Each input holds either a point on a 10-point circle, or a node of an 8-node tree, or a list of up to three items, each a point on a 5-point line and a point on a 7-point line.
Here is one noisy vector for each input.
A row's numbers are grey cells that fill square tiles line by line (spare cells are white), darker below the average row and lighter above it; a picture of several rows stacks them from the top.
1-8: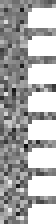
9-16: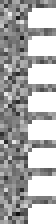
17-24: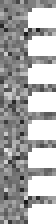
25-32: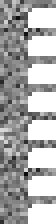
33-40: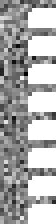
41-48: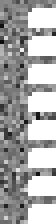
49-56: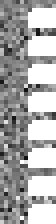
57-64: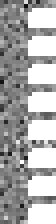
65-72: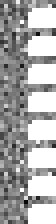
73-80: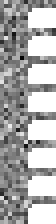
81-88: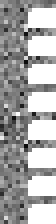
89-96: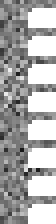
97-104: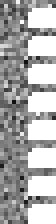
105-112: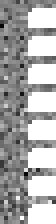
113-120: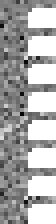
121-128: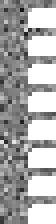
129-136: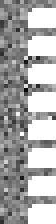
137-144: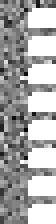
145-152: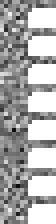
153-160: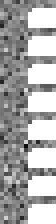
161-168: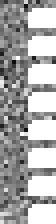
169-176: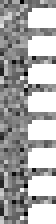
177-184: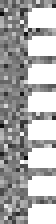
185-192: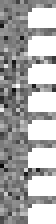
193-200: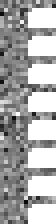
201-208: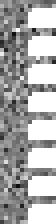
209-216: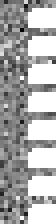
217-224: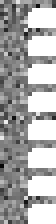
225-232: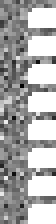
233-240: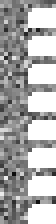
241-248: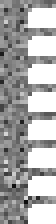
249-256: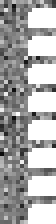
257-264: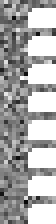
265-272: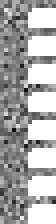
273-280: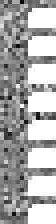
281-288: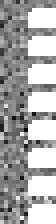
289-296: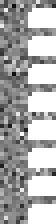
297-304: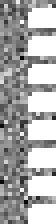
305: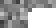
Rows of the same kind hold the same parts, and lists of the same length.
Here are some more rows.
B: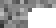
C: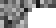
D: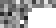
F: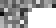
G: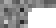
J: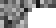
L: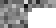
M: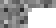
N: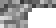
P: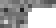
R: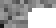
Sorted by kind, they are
B, R
C, J
D, F
G, M, P
L
N

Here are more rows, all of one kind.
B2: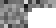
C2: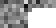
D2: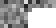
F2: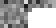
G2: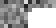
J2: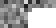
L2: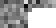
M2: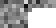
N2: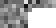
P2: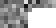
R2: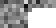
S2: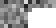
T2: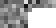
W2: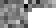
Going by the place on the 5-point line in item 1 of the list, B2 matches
C2, L2 and R2.
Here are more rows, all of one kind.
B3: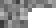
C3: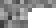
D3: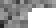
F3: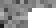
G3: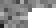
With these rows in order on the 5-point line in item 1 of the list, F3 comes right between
B3 and G3.
